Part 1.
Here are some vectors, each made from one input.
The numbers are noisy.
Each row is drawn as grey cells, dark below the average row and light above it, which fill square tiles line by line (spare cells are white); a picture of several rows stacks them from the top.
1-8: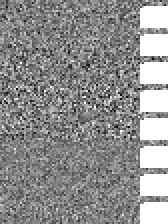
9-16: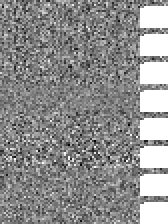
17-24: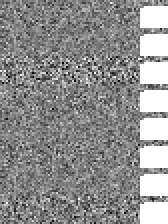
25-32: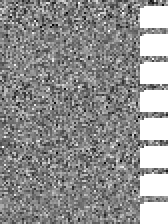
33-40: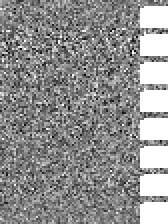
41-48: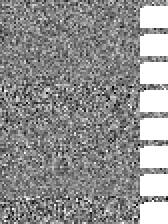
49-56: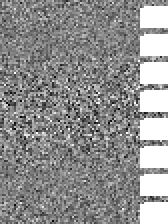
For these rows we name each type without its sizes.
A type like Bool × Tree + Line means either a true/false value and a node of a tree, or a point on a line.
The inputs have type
Line.
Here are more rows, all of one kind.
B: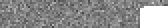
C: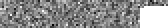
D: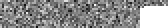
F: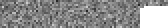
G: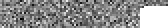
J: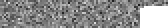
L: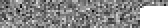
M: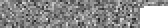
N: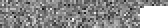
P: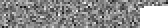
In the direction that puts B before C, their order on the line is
P, J, F, L, B, M, N, G, C, D.
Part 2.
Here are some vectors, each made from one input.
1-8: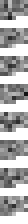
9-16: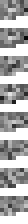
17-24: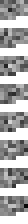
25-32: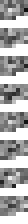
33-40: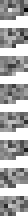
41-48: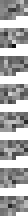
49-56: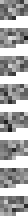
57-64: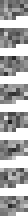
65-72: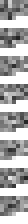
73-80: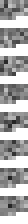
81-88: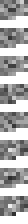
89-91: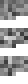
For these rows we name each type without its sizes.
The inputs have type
Circle.
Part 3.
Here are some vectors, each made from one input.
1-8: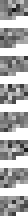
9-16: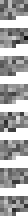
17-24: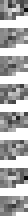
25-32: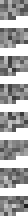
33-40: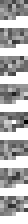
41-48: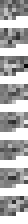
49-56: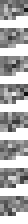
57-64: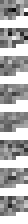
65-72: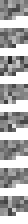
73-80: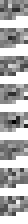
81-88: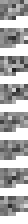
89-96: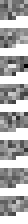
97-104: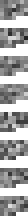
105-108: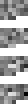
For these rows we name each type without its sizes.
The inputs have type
Circle.
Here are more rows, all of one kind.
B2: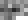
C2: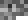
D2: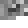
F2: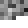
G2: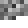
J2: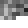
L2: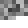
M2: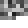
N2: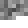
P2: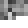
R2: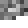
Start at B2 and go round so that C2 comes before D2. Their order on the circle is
B2, G2, R2, F2, M2, J2, C2, P2, L2, D2, N2.
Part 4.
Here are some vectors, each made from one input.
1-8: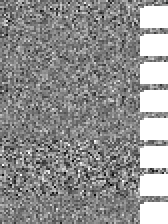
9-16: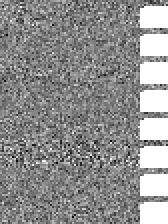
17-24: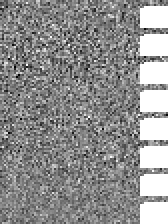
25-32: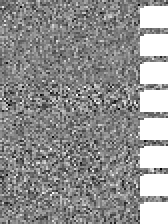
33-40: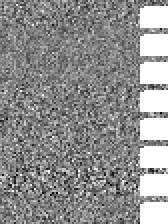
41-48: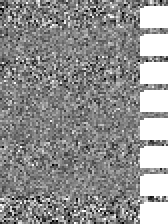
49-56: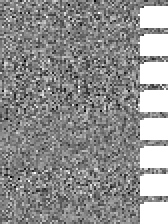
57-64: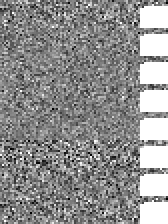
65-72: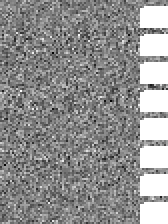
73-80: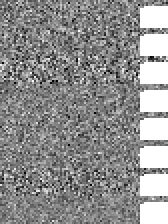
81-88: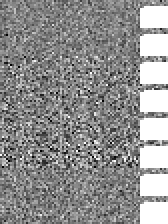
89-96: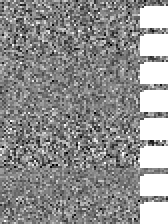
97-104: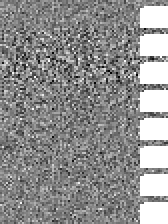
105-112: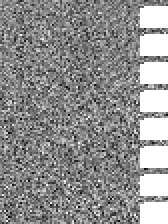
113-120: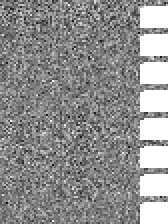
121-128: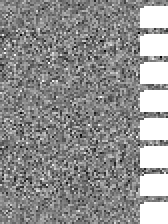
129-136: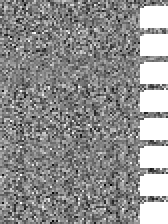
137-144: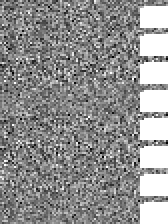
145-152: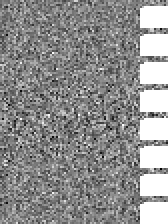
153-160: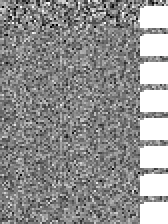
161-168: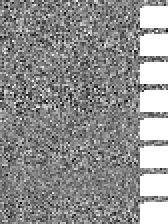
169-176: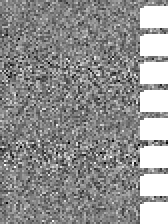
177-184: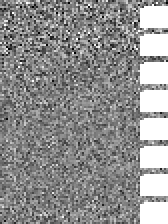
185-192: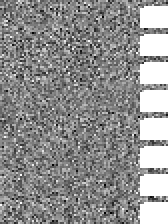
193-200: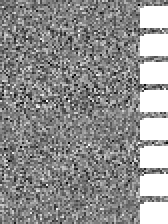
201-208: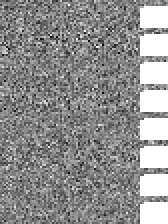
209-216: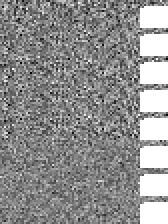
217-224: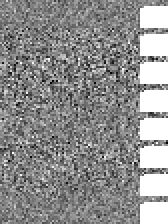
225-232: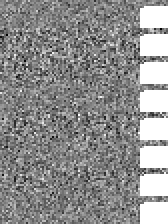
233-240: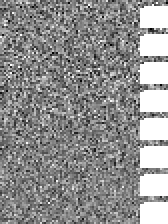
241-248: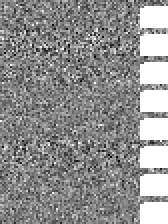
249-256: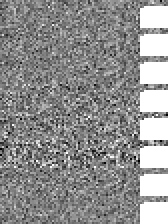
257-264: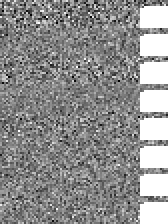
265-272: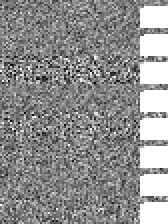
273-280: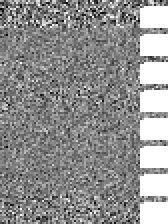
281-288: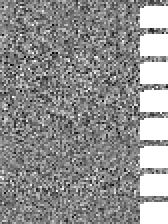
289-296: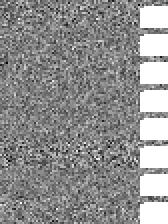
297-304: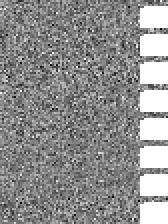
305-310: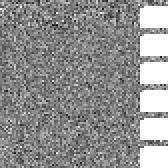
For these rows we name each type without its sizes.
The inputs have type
Line.
